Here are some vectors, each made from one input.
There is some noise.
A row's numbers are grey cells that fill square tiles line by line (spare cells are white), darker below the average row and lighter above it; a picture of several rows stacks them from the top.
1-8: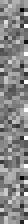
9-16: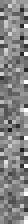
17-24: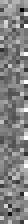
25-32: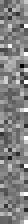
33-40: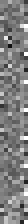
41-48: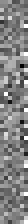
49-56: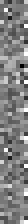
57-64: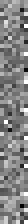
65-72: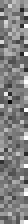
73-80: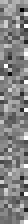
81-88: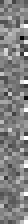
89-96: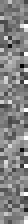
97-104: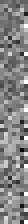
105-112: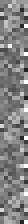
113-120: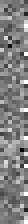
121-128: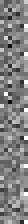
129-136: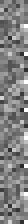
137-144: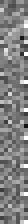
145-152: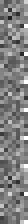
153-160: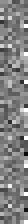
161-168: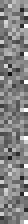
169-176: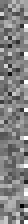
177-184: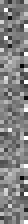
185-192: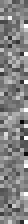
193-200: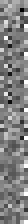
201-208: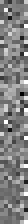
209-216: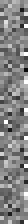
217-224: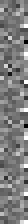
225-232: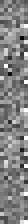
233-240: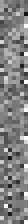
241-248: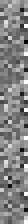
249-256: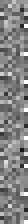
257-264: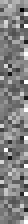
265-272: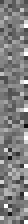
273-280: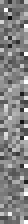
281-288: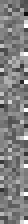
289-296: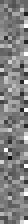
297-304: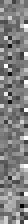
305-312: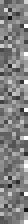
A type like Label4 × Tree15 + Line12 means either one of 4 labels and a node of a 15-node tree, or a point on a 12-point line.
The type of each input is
(Bool × Bool × Bool + Unit) × Line6 + Line18.
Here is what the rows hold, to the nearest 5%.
About 55% of them hold a point on a 6-point line, together with either a fixed value, or three true/false values. The rest hold a point on an 18-point line.
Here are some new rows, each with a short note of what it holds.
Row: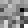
a point on an 18-point line
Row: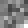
a point on a 6-point line
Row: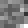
a point on a 6-point line
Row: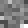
a point on a 6-point line
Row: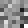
a point on an 18-point line
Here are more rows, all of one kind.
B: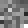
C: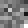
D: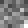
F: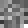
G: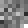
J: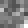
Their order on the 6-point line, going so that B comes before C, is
F, B, G, C, J, D.
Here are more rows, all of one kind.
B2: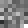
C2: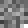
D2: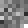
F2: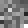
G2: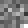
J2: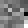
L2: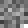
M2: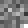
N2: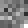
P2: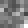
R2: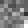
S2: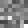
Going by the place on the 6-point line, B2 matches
C2, F2 and L2.
